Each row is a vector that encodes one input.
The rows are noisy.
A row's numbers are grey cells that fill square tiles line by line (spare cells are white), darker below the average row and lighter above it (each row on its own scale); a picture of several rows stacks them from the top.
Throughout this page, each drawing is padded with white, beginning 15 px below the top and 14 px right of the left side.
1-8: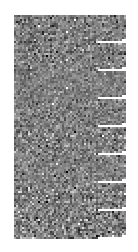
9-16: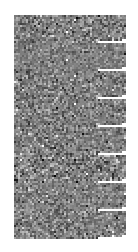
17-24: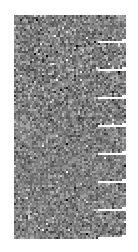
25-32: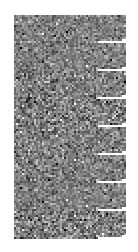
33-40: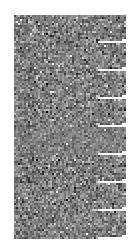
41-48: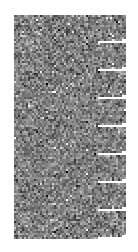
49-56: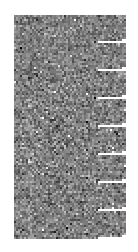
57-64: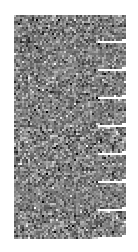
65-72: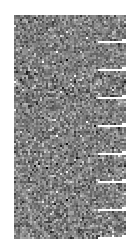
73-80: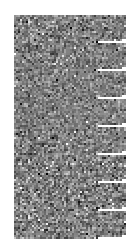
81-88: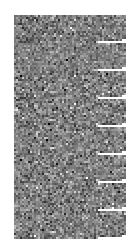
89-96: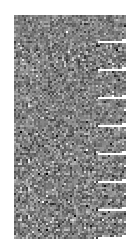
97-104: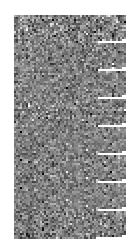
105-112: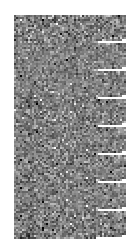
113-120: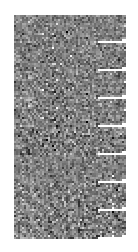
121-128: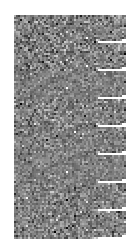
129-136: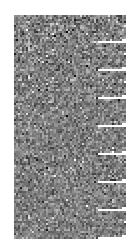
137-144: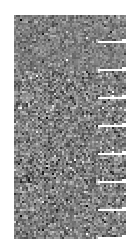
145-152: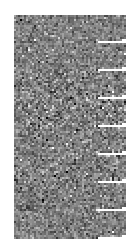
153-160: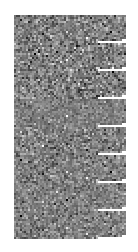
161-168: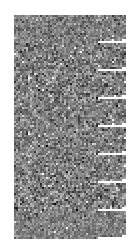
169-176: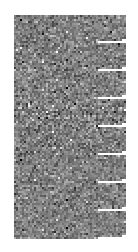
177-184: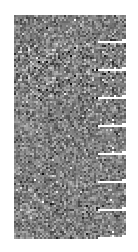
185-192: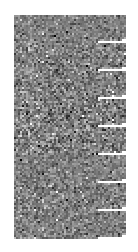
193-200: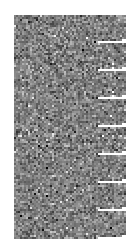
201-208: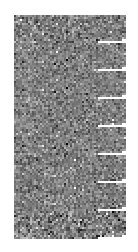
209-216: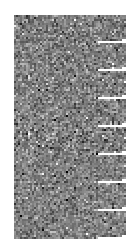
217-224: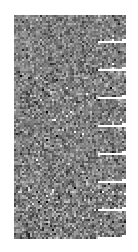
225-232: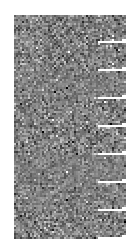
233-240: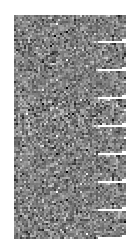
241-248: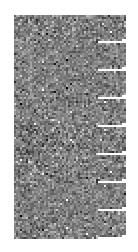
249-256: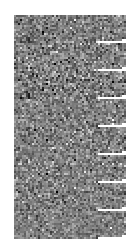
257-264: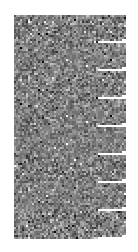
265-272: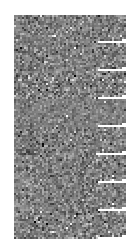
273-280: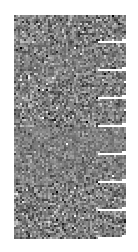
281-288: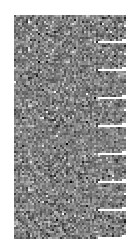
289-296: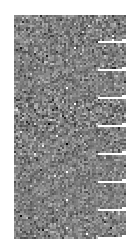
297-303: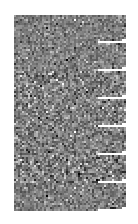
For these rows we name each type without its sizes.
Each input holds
a point on a line, together with either a label, or a node of a tree.
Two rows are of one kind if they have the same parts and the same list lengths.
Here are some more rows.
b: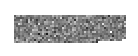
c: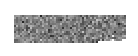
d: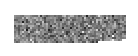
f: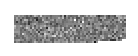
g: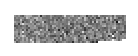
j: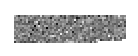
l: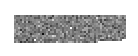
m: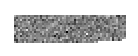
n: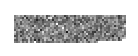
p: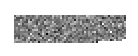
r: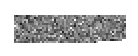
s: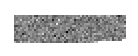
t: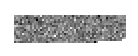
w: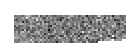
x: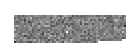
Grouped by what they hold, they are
b, c, d, g, m, n, p, s, w
f, j, l, r, t, x

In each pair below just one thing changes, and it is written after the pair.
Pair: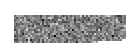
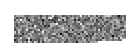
the place on the line
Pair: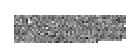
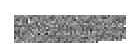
the node of the tree
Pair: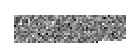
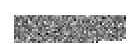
the place on the line
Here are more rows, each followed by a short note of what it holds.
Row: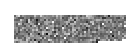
a point on a line and a node of a tree
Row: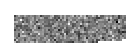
a point on a line and a node of a tree
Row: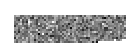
a point on a line and a node of a tree
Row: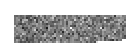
a label and a point on a line
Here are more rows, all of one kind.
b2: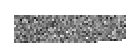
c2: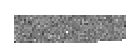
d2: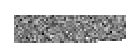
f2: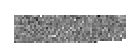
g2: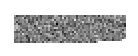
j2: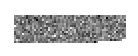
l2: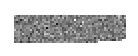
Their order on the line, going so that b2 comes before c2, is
f2, j2, b2, d2, c2, l2, g2.
